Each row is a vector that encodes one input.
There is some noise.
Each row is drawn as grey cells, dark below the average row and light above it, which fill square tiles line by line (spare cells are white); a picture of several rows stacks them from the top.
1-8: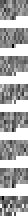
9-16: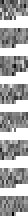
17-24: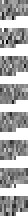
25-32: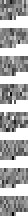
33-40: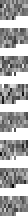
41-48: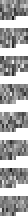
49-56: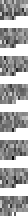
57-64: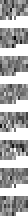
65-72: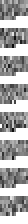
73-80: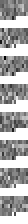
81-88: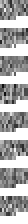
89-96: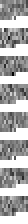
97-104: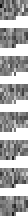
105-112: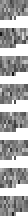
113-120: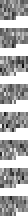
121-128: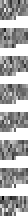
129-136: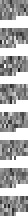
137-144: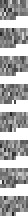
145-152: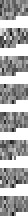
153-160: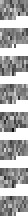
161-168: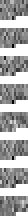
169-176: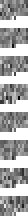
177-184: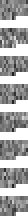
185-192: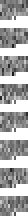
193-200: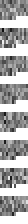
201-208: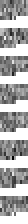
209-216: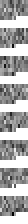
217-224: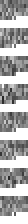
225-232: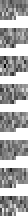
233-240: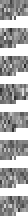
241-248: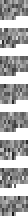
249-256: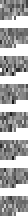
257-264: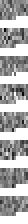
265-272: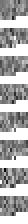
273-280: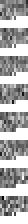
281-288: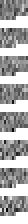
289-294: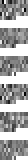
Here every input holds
either a point on an 8-point line, or a point on a 9-point line.
